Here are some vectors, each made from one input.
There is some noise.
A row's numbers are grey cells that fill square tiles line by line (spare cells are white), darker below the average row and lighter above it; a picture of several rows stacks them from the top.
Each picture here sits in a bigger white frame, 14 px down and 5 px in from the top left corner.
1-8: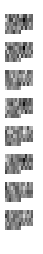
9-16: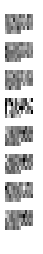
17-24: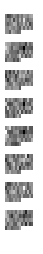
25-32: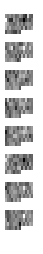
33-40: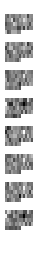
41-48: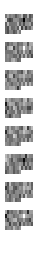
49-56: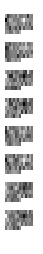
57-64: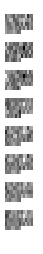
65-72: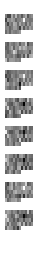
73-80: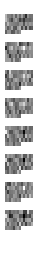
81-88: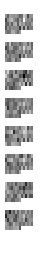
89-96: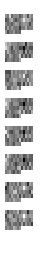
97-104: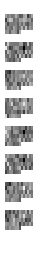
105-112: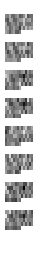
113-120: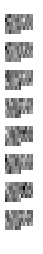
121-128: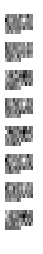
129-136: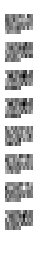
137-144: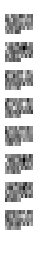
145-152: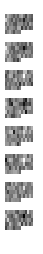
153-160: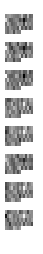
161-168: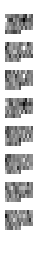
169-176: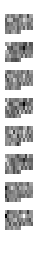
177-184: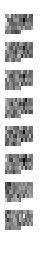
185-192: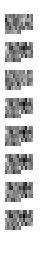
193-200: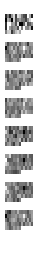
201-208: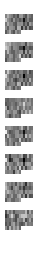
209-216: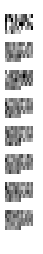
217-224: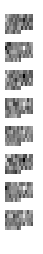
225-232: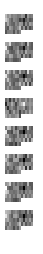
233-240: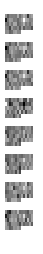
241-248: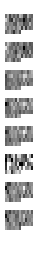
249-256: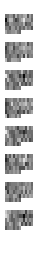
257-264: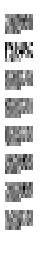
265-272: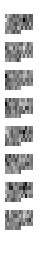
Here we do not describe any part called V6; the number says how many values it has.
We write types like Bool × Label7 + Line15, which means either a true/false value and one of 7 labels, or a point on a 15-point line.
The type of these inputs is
List2(Label5 × V6).
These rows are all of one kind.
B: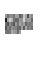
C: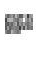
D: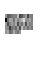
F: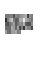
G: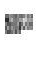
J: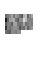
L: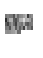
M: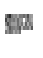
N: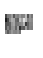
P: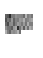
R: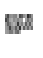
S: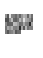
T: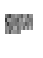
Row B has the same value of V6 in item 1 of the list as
C, J and T.
